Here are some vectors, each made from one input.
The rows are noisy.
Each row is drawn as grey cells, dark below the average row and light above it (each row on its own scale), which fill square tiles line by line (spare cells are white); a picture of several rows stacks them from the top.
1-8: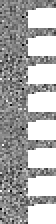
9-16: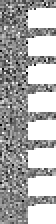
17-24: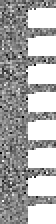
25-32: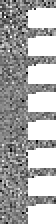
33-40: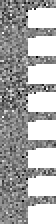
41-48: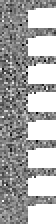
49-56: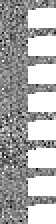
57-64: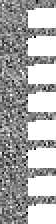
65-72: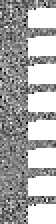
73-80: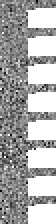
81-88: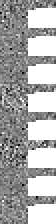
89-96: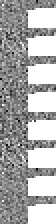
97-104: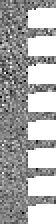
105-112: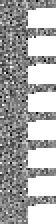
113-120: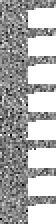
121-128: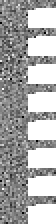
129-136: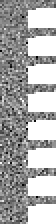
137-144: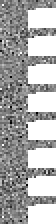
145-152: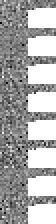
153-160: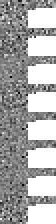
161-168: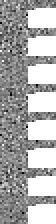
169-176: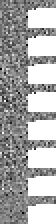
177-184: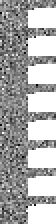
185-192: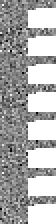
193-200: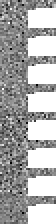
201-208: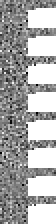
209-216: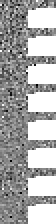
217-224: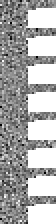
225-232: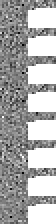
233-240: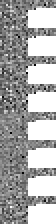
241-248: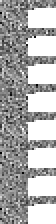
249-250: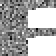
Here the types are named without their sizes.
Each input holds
either two labels, or four true/false values.
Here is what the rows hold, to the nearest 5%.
About 20% of them hold two labels. The rest hold four true/false values.
